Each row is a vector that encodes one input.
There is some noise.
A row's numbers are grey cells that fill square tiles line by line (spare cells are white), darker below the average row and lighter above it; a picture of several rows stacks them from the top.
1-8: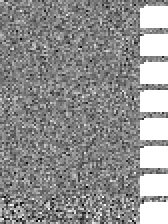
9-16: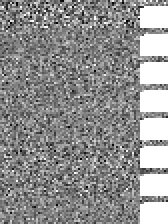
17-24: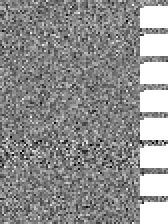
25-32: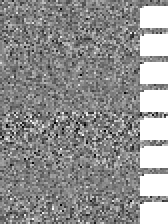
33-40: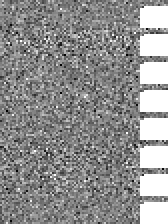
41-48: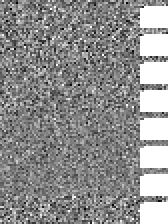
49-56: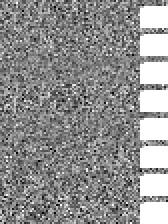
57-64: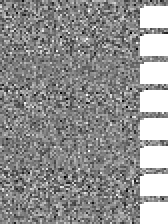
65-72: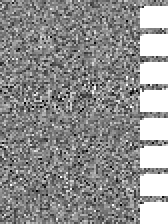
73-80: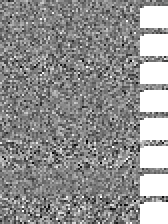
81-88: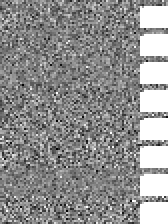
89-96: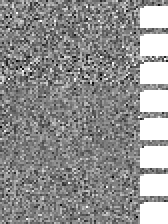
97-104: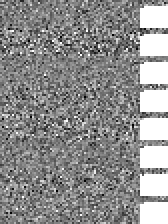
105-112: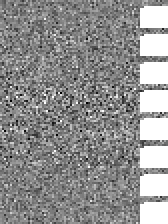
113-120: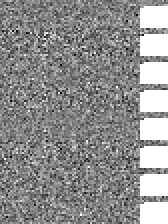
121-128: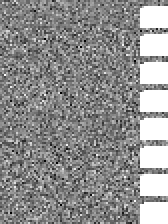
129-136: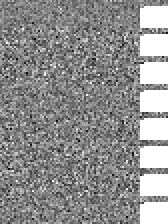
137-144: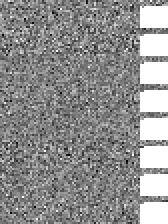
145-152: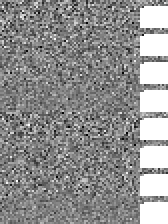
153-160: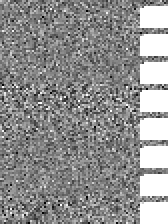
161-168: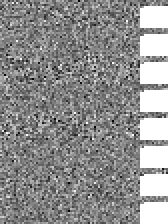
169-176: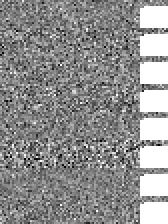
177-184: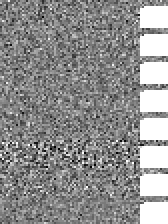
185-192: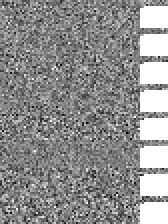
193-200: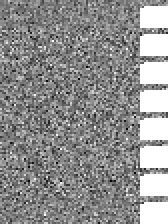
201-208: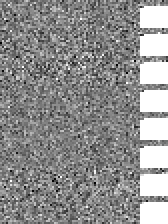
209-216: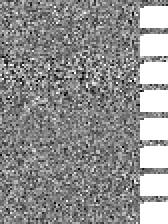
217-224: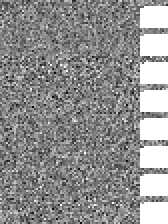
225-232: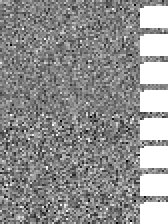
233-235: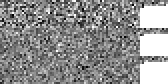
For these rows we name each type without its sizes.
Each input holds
a list of points on a circle.
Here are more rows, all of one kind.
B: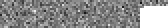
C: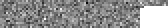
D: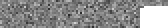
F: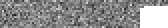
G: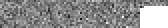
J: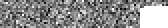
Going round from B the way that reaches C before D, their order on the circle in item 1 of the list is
B, J, F, C, G, D.
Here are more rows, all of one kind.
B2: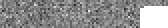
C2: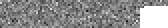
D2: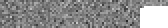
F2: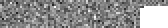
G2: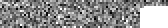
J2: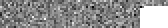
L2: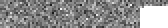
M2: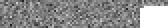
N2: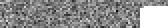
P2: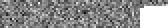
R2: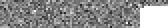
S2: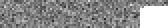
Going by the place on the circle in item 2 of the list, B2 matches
D2 and J2.
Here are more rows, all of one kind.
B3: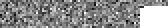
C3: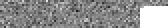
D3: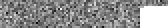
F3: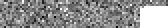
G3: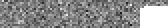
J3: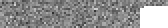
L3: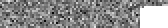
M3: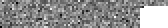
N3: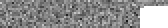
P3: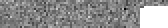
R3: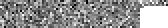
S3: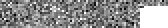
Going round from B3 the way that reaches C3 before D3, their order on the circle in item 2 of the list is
B3, S3, P3, R3, C3, J3, F3, M3, N3, D3, L3, G3.
